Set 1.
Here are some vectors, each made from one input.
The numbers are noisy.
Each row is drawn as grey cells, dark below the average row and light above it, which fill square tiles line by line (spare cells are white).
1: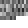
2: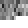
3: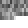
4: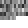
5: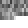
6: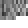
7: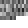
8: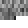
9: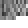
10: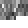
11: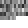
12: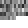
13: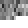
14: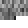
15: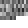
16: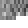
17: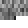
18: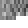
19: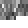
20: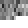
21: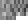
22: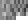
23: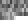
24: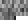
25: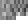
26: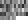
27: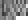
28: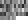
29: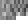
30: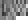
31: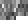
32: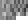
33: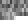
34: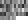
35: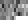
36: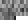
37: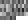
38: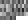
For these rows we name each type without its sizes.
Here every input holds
three true/false values.
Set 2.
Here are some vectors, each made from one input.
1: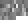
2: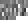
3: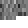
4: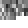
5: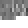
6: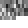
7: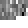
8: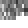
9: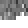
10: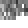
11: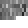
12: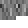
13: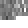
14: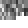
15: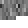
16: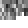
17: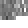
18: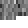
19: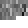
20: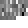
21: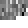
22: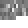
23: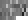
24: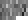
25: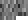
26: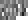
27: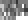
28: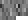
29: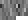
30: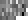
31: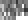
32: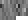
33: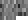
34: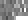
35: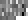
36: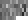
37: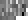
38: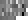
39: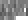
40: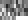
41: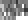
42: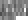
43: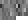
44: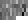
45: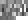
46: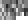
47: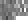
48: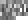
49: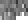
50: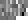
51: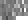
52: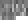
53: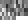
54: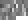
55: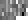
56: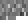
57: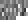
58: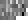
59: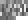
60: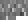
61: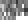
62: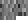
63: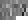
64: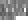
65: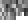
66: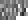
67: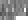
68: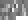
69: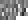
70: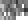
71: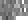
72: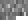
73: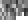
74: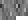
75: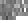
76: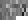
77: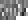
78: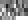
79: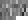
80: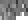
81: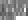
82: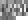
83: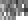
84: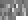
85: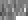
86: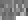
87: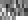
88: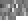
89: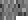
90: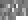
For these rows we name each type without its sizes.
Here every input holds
a node of a tree.
